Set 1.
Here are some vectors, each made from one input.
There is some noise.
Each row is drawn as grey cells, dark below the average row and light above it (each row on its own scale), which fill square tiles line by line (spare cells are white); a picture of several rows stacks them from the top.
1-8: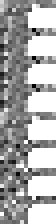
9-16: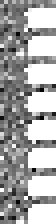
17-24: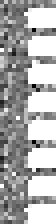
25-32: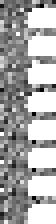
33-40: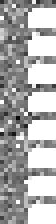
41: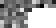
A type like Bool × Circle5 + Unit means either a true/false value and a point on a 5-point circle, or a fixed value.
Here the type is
Label8.
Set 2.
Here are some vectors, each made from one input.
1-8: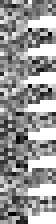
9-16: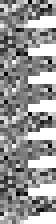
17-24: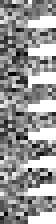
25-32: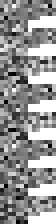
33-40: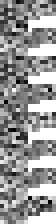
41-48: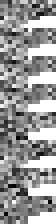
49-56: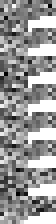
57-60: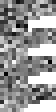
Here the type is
Line7.
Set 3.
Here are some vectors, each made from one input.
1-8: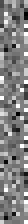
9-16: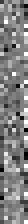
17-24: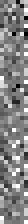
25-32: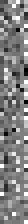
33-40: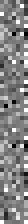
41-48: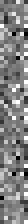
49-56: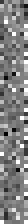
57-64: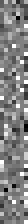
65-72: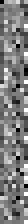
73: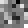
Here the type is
Bool × Bool × Bool × Bool.
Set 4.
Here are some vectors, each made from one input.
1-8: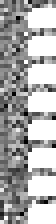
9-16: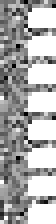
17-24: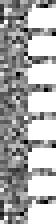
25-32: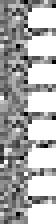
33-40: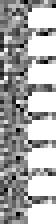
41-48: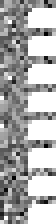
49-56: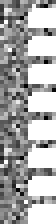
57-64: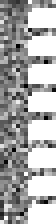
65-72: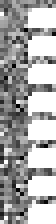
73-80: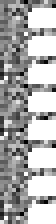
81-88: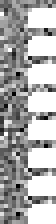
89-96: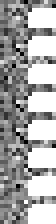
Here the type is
Label10.
